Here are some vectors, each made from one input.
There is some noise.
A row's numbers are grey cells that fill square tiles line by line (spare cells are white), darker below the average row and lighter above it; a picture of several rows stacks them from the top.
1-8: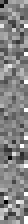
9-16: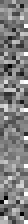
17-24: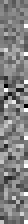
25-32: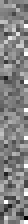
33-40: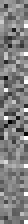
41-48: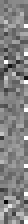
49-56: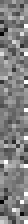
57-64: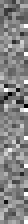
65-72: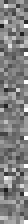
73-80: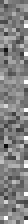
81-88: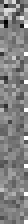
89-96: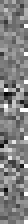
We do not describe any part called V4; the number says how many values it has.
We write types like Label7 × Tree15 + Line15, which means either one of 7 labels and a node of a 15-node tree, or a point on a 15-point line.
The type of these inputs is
List2(Bool × V4).
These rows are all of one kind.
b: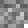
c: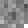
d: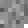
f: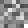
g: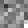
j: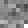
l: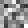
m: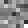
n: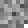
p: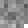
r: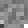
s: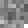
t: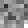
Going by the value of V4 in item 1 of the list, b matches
f and g.
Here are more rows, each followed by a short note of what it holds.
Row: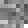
a list of one item
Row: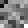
the empty list
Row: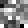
the empty list
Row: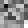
a list of one item
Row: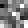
the empty list
